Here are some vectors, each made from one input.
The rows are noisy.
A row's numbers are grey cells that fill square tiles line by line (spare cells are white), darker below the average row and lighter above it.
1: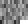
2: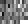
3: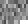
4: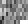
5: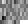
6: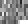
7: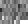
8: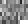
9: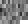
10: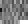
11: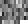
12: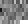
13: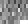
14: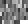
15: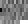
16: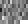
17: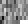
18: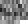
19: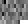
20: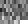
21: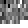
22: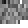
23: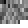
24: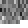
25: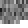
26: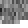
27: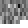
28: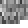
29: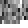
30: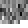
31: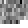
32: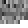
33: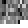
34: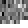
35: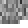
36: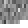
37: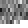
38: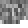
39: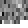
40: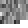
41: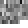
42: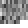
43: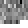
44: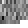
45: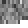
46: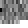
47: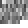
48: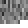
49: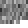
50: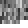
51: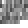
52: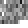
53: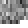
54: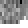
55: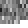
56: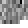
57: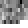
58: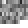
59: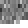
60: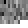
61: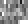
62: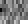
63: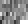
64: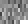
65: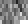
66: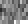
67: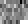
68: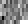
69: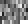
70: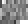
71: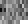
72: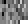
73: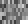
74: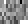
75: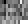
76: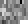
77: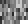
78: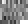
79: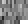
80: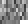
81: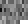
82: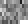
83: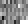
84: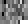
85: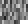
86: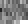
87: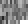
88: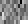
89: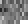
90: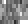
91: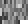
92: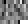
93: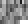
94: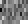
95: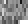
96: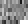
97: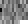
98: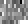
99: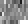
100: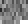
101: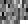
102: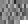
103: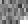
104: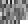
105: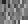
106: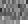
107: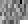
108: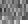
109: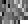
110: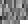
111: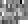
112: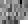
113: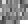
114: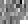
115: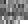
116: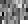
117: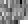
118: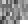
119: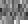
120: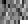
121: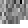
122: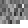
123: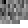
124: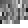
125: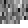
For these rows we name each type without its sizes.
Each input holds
a point on each of two circles and a point on a line.
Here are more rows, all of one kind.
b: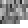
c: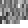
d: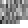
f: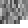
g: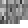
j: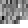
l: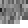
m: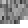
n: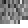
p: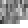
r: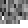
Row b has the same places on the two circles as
d, g, m and p.
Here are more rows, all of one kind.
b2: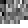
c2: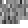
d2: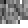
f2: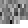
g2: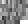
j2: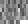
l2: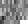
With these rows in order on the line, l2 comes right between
c2 and d2.
